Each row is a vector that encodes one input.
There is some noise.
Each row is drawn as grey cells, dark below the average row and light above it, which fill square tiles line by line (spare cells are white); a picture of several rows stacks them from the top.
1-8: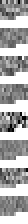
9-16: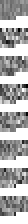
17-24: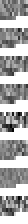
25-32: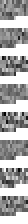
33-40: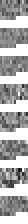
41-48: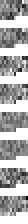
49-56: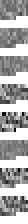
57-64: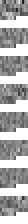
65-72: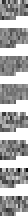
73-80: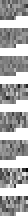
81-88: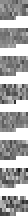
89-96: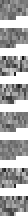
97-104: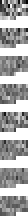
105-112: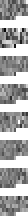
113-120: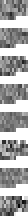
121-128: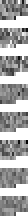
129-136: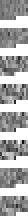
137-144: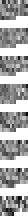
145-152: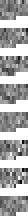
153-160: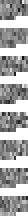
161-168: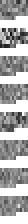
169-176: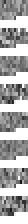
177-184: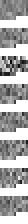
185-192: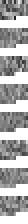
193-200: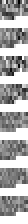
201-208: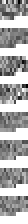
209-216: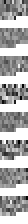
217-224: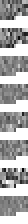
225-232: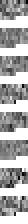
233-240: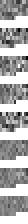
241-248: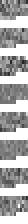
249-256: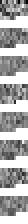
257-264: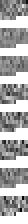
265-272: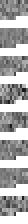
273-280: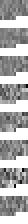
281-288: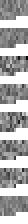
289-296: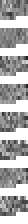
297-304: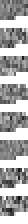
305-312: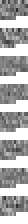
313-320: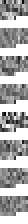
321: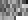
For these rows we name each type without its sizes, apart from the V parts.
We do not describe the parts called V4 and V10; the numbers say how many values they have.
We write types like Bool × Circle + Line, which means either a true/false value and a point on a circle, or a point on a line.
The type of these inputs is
Bool × Line + (Circle + V4) × V10.
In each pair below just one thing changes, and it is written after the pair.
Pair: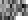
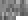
the value of V10
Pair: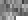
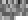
the place on the circle
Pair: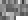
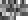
the value of V10
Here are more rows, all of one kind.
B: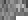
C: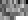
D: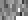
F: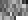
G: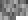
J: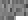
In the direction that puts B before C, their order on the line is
B, C, D, J, F, G.
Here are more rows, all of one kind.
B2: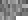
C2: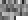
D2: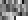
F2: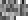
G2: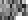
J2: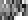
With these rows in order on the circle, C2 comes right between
D2 and F2.
